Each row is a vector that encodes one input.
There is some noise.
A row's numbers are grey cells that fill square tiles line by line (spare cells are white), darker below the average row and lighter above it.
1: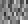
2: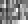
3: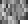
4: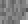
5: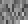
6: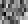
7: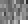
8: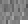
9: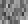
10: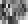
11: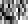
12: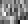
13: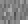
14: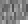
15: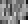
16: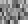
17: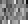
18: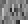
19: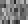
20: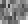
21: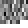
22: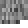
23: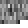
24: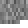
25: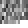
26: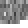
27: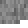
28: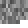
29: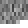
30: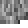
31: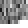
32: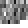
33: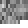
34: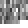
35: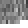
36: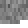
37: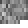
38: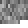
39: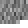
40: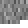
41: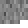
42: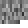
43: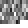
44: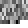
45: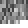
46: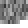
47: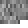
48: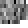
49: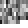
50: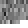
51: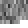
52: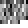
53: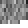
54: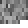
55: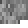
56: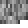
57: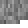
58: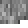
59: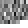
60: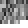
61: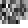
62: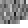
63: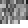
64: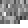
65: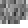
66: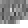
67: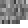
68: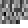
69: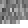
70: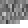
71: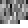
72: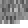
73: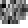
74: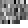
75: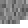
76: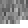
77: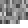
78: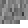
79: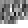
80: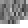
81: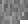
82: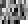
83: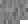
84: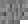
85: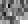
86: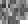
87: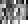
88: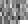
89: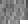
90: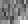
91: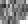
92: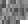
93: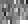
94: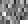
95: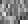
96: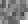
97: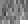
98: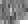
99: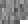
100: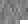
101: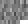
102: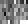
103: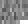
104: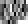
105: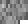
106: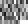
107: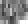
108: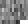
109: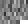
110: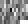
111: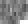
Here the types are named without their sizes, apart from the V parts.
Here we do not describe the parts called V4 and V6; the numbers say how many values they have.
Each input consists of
either a label, or four true/false values, a value of V4 and a value of V6.
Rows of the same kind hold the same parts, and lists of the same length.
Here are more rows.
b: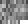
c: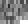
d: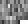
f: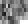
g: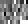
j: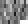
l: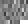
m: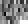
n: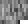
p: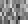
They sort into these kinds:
b, c, d, f, g, j, l, m, n
p

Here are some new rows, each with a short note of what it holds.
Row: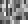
a label
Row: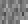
four true/false values, a value of V4 and a value of V6
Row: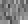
four true/false values, a value of V4 and a value of V6
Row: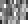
a label
